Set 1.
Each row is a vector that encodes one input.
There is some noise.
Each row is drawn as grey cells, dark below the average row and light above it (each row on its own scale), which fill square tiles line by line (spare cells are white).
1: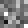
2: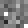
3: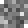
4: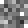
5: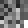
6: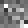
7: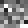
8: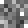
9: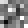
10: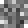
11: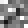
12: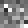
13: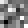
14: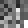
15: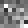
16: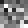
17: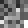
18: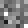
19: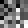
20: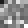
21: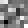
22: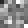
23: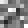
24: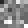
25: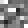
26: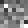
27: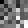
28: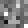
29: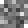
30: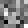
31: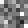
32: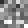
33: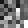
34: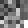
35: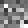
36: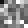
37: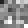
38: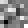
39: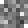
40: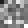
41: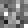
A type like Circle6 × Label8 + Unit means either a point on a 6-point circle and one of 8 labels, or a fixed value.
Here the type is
Label6.
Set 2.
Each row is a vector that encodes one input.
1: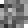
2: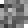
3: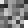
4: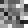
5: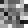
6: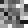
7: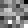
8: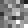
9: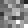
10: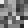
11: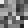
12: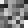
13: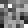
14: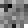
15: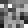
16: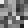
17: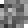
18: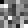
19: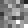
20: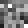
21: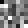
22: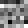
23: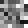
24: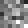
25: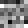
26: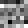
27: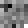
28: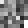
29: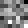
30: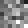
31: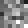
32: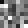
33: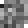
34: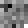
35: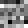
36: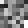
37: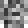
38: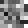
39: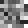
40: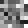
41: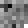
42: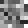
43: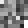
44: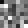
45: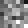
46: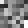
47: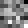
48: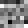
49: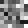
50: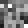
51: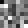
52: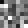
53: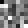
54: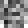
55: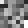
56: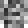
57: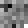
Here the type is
Circle11.
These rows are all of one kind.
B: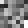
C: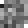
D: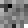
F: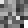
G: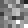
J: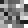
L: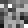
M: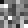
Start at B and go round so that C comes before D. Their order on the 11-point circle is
B, F, C, D, J, M, L, G.
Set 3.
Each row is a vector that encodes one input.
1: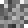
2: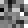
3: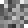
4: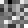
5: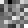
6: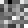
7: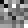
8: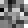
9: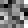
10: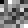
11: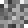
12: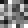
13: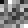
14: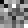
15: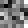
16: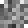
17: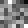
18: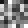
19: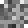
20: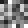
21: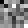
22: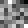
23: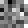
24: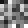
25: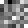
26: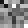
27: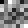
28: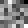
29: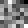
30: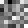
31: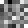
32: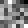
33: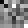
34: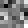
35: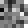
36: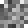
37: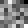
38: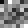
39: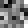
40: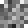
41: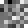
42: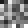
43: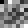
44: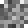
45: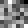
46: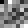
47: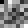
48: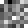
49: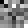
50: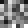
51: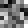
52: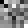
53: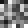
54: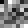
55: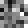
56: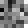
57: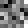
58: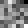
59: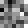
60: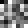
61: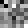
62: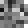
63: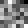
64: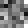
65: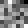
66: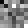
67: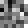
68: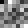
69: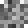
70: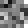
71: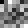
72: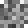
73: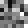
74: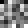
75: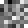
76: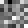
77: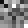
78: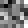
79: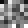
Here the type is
Line8.
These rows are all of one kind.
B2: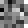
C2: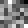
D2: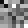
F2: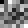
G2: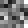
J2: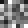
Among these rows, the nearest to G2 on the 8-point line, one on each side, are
B2 and D2.
